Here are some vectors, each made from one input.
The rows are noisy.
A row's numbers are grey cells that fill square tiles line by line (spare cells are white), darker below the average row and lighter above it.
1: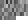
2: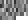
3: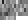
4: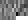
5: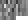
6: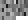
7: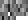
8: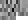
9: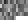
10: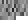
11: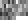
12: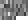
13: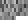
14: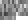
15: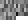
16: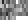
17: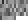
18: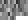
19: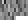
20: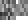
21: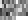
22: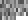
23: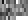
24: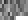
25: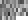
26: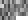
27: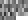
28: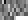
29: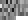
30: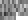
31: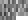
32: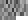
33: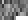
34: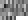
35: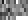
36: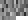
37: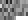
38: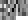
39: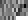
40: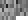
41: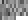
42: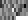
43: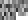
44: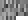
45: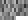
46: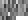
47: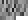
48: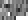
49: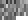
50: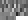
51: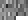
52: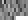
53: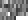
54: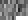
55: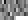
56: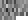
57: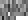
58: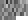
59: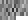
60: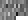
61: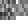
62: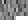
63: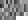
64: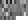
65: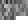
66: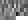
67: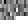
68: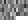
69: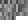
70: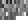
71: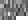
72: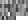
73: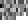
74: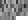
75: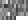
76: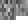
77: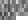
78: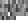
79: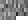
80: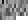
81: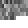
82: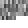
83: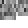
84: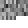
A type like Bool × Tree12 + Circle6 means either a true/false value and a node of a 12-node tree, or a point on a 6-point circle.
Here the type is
Circle15.
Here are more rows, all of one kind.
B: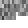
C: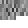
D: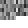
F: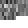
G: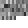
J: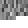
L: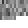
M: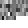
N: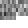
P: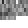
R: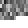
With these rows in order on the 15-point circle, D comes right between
J and R.
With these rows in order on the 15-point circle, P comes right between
L and N.
